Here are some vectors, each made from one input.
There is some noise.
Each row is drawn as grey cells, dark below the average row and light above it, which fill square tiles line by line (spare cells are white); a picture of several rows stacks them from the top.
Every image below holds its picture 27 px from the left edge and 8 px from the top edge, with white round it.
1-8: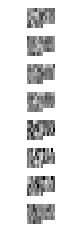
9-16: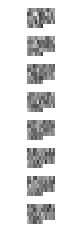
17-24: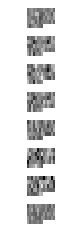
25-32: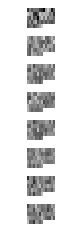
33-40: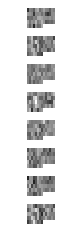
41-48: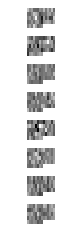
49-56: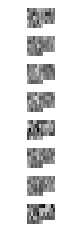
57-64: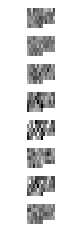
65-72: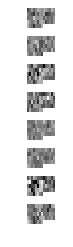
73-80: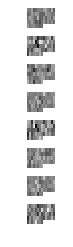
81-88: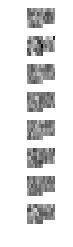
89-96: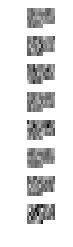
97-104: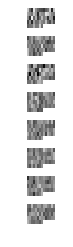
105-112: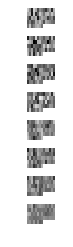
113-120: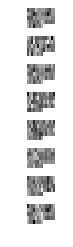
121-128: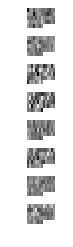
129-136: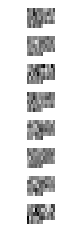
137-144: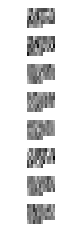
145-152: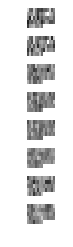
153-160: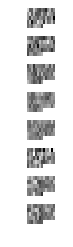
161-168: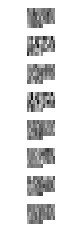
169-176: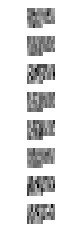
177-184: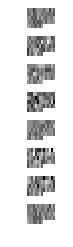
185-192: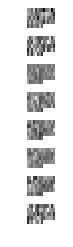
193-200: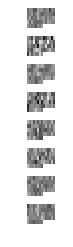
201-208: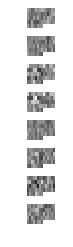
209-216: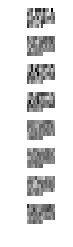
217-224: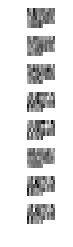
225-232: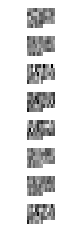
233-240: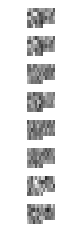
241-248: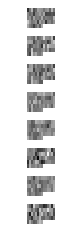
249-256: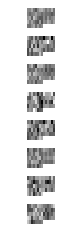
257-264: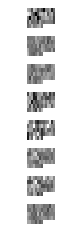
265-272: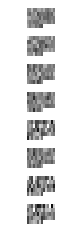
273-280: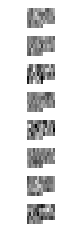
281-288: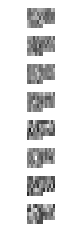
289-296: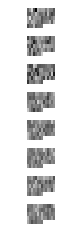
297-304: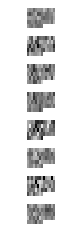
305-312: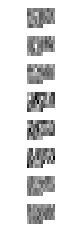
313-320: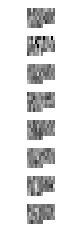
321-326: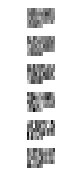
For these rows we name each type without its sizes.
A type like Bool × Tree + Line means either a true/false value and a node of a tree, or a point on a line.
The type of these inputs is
List(Line) + Tree.
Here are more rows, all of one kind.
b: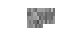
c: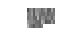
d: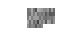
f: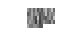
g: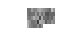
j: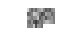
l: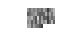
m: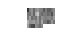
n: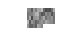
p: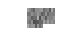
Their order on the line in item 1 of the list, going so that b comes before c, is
g, b, d, p, j, l, f, n, c, m.
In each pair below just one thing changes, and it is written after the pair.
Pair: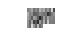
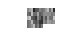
the place on the line in item 1 of the list
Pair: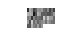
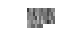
the place on the line in item 2 of the list
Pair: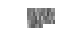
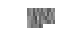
the place on the line in item 2 of the list
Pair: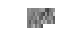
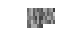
the place on the line in item 1 of the list
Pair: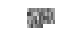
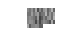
the place on the line in item 1 of the list
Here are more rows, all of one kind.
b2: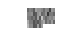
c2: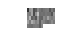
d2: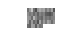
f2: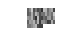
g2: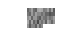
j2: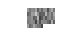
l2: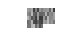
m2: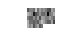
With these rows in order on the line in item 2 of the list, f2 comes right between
l2 and m2.
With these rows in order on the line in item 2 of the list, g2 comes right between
c2 and j2.
